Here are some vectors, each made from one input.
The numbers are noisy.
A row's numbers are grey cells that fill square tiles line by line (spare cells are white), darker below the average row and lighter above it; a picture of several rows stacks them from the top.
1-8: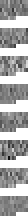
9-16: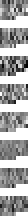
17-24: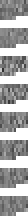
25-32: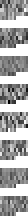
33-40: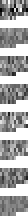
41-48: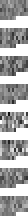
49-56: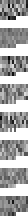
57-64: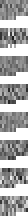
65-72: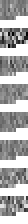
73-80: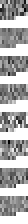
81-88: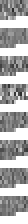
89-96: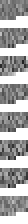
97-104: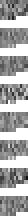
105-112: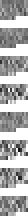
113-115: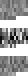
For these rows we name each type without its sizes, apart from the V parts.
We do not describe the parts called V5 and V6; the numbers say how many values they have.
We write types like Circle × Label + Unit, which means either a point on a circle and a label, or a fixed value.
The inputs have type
Line × (Line + V6) + V5.
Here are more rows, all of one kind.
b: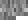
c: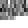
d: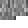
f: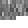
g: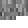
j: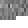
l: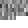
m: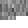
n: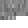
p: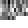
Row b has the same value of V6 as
g and l.
